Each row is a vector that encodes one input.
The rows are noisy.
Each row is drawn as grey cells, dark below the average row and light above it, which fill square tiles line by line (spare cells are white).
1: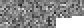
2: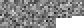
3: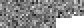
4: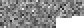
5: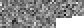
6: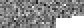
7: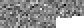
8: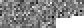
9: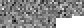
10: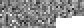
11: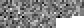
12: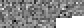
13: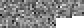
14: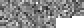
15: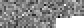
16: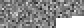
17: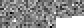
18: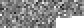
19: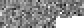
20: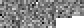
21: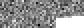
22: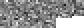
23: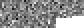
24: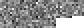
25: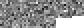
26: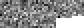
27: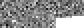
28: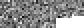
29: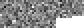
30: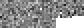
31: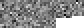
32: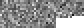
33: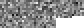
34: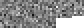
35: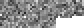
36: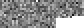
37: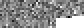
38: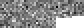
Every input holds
a point on a 5-point line and a true/false value.
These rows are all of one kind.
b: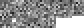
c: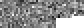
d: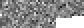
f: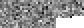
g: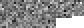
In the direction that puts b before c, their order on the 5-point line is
b, c, d, g, f.
